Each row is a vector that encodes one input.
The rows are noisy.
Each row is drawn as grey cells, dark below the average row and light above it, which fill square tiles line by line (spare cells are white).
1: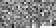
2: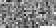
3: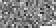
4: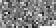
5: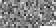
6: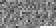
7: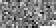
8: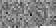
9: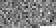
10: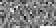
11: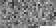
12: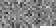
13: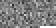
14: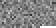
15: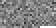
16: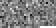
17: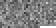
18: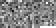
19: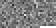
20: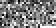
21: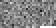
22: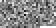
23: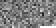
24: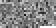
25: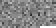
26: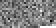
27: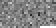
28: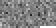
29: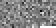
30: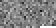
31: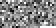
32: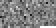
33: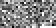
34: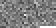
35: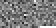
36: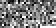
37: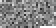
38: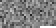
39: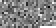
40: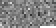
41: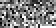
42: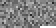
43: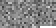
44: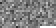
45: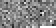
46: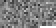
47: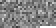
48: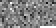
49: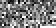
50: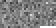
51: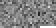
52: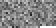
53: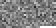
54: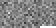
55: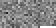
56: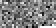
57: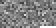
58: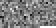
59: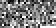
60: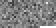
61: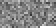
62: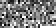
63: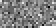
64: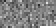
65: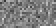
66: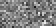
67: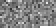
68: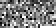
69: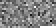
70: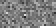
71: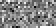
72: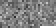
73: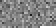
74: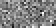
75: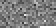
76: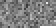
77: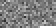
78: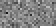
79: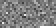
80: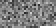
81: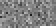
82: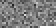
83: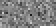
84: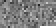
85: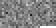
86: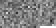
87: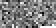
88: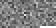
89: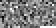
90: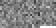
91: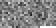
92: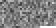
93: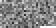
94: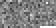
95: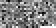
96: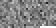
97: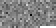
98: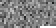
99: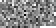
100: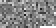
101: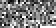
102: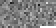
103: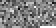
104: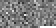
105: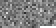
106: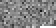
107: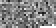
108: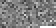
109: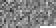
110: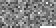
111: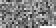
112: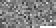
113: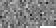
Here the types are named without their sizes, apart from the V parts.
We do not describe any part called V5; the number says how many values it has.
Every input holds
a list of items, each a true/false value and a value of V5.
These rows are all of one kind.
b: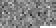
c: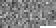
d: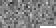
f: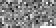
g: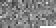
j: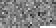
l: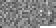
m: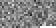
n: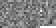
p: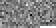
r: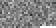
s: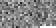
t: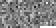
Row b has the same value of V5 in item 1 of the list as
c, g, j and l.
